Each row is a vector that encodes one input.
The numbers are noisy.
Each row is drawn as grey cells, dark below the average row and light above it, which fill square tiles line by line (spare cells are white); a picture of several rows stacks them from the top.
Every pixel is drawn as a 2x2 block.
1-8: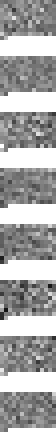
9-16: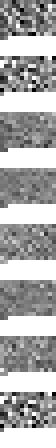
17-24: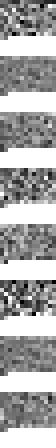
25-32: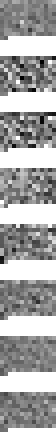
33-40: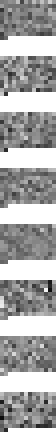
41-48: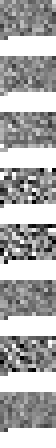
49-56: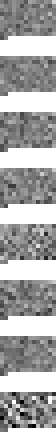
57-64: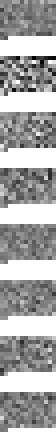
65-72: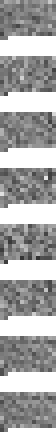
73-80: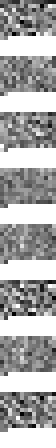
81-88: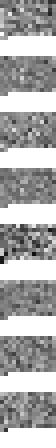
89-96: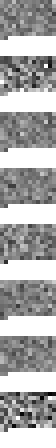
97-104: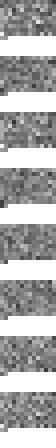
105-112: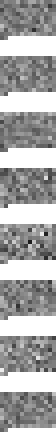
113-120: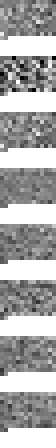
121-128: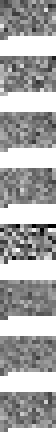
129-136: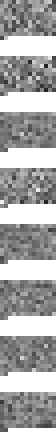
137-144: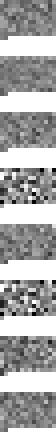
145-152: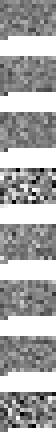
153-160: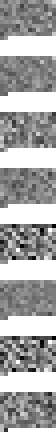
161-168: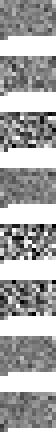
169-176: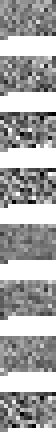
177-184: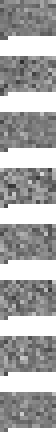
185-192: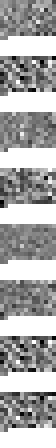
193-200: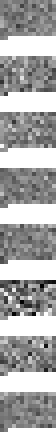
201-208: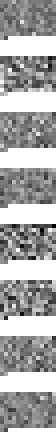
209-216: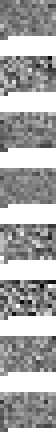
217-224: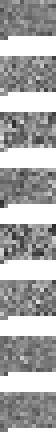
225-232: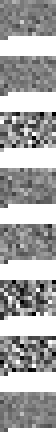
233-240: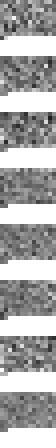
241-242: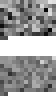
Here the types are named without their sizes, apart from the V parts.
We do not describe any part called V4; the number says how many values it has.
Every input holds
either a node of a tree and a value of V4, or a list of items, each a point on each of two lines.
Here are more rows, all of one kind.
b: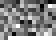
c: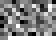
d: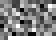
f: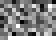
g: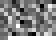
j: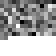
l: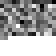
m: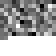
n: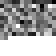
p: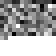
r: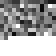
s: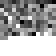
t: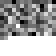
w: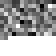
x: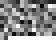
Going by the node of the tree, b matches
d, g, m and w.
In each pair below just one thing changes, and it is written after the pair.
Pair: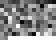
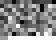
the node of the tree
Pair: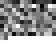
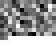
the node of the tree
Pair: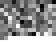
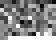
the node of the tree
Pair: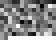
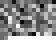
the value of V4
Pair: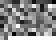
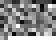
the value of V4
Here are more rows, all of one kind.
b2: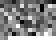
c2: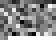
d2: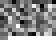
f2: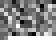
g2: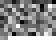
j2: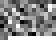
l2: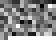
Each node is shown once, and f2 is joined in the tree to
b2 and l2.
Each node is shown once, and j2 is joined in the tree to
c2 and l2.
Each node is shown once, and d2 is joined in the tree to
g2 and l2.
